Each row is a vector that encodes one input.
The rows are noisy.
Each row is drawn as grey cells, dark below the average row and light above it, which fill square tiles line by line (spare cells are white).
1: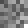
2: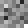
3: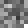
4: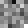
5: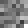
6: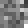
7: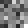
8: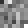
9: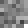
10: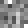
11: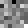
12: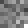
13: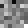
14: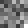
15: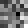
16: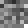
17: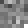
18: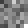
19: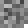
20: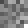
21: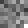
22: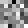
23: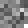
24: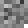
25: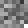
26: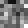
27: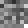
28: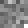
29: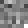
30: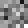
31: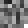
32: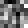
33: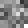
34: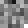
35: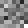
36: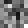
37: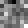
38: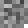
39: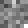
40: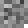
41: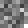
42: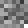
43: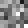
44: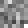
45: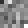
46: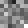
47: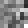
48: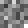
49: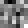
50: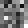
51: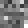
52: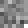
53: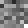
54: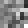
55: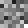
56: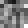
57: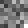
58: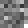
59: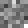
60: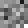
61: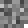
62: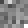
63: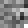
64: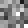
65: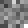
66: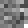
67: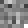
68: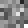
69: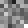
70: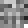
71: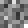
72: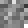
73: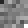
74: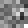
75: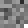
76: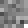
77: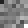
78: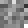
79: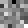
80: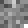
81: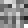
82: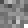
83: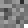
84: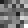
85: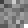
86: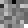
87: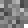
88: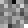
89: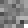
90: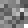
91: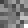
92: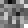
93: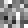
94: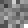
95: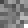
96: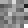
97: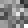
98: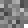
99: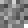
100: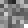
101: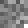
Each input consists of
either a point on an 11-point line, or a point on a 13-point line.
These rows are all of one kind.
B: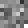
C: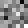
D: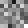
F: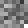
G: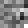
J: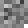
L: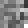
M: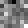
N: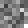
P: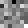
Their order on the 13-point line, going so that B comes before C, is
L, G, N, B, C, J, F, P, M, D.
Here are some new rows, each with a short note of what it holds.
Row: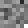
a point on a 13-point line
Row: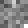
a point on an 11-point line
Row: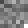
a point on an 11-point line
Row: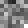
a point on a 13-point line
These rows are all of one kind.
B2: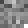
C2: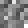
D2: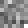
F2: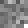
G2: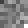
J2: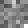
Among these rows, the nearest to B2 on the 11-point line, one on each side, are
F2 and J2.
